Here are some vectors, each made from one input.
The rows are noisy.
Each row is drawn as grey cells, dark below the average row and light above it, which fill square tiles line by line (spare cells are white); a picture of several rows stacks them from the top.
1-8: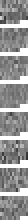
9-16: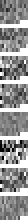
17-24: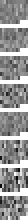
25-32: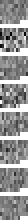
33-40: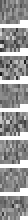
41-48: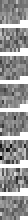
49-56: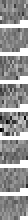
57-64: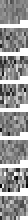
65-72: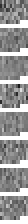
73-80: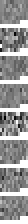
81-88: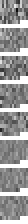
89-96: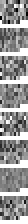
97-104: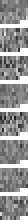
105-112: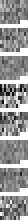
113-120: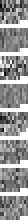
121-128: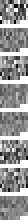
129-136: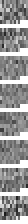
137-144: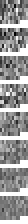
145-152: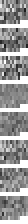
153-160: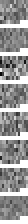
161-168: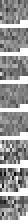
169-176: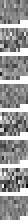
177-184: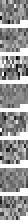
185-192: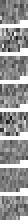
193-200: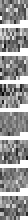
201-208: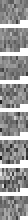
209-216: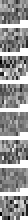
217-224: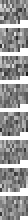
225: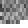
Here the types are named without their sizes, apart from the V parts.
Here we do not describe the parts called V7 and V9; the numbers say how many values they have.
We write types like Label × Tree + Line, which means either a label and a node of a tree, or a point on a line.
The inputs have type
(Label + Line) × (Line + V7) + V9.
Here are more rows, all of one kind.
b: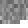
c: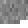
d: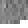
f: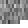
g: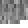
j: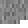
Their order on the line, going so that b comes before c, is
g, d, b, j, c, f.
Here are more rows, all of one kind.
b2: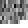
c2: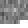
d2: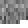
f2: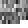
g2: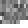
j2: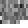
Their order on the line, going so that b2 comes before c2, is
b2, d2, f2, c2, g2, j2.
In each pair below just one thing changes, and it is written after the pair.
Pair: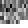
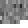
the label
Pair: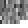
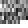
the value of V7
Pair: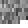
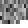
the label
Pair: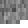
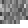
the label
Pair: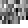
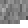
the label
